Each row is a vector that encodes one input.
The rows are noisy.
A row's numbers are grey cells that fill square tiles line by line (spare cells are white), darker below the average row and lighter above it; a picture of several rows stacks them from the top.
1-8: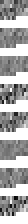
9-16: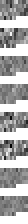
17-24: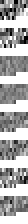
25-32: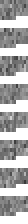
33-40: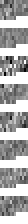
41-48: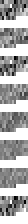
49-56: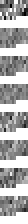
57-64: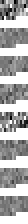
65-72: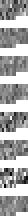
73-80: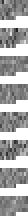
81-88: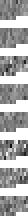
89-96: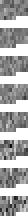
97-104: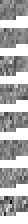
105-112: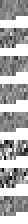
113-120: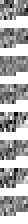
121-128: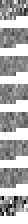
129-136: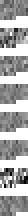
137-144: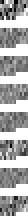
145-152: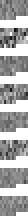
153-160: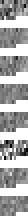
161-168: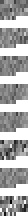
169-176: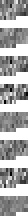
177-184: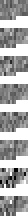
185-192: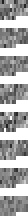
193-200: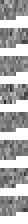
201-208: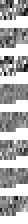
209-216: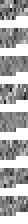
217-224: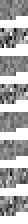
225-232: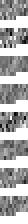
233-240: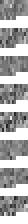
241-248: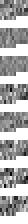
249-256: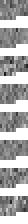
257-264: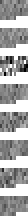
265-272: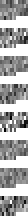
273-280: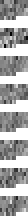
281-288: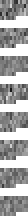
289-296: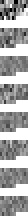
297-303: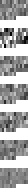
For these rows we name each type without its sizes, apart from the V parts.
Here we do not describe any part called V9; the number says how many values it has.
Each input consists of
a point on a line, together with either a fixed value, or a true/false value and a value of V9.
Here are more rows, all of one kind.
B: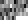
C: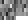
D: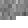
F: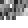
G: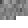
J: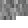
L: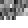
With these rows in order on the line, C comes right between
D and J.
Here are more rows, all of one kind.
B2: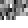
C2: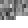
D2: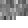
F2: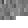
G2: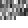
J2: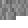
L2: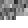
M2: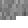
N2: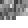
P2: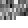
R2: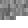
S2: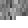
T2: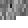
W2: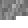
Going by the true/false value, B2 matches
F2, G2, N2 and P2.
